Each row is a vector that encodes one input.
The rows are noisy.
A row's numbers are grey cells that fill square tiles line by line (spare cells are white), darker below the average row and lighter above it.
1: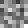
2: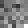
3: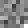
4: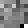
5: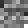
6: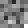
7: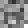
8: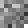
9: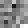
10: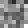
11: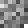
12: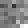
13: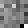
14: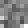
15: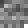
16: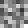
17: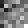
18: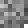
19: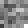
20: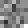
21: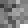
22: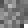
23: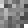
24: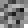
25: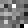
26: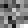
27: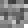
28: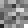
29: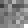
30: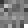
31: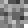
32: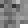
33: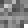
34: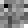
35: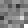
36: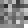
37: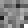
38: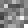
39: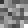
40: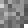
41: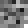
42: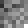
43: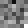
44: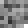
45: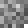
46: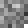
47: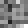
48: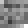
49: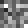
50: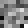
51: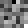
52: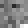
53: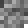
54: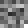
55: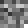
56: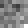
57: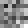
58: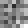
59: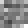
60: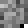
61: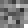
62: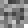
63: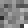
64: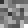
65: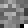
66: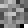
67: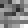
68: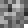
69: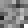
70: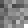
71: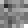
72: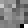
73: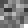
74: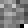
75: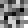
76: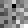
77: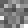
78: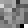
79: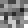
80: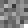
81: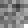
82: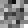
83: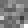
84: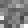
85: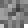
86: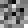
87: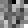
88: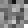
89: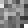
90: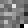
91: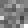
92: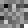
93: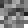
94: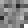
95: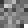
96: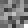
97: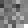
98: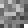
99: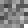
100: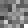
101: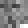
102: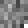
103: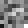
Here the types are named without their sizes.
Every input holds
either a point on a line, or four true/false values.
